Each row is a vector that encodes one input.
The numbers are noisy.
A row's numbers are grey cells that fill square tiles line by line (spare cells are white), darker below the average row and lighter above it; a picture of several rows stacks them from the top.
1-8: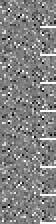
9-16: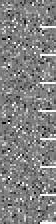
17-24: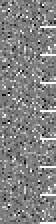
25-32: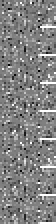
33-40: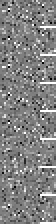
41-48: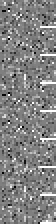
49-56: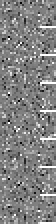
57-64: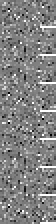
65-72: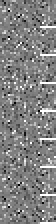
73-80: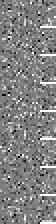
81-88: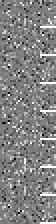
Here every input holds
a true/false value, together with either a point on a 5-point line, or a point on a 6-point line.
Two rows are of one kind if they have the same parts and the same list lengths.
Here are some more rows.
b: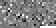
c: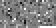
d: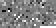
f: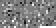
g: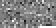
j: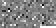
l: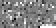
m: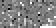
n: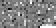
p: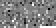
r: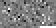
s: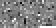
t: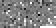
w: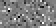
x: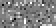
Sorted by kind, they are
b, l, m, n, r, t, w, x
c, d, f, g, j, p, s

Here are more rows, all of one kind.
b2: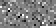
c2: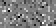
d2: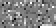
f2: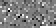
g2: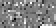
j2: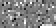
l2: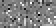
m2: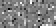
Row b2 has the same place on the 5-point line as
f2 and m2.
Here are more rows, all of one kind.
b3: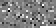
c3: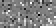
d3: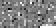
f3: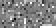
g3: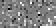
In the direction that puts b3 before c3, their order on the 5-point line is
f3, b3, d3, g3, c3.
